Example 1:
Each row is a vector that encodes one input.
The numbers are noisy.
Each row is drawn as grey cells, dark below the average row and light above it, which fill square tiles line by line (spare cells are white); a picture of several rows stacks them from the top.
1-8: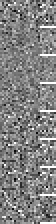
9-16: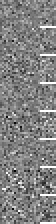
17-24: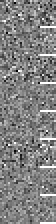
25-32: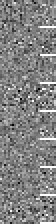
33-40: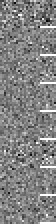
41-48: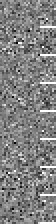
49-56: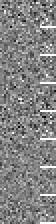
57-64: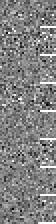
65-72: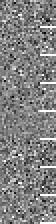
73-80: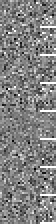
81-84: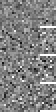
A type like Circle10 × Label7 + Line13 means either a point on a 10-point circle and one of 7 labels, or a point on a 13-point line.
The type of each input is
Circle11 × Tree8.
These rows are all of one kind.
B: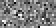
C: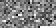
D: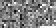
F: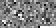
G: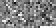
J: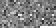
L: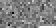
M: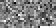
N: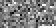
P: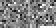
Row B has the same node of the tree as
C, F, G and M.
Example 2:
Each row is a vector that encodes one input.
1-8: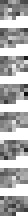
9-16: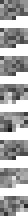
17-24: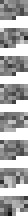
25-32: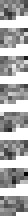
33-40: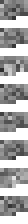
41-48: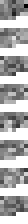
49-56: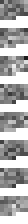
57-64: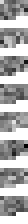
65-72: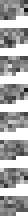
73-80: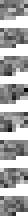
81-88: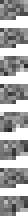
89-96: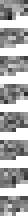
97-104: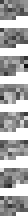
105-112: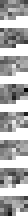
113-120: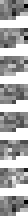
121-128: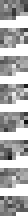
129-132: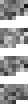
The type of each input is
Bool × Bool × Bool × Bool + Line10 × Line10.
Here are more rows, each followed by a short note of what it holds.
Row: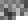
four true/false values
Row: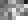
four true/false values
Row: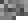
a point on each of two 10-point lines
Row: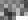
four true/false values
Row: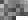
a point on each of two 10-point lines
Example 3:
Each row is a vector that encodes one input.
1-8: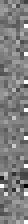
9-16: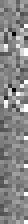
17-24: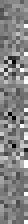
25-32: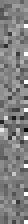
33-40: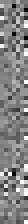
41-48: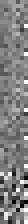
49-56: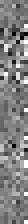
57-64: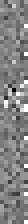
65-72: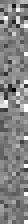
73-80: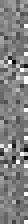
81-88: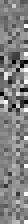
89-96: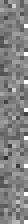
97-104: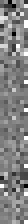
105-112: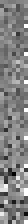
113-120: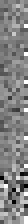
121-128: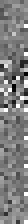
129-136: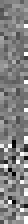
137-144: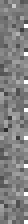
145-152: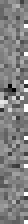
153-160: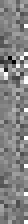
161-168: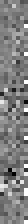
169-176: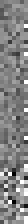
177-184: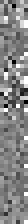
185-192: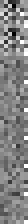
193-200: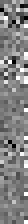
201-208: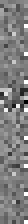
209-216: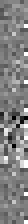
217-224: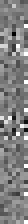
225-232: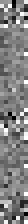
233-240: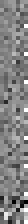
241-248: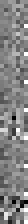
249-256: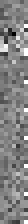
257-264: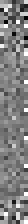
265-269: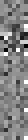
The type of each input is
Line4 × Line5 + Tree13 + Unit.
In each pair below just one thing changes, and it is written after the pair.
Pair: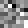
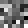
the place on the 4-point line
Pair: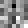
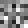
the place on the 5-point line
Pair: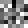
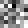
the place on the 4-point line
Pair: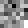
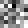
the place on the 5-point line
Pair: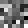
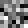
the place on the 5-point line
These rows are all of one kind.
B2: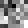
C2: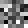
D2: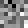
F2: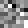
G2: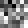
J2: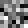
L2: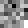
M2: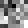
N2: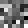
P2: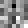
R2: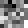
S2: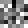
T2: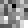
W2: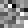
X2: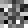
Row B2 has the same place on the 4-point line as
D2, G2, M2 and R2.
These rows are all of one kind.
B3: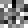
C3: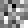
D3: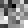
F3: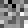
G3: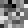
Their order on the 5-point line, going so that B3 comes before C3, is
B3, F3, G3, D3, C3.
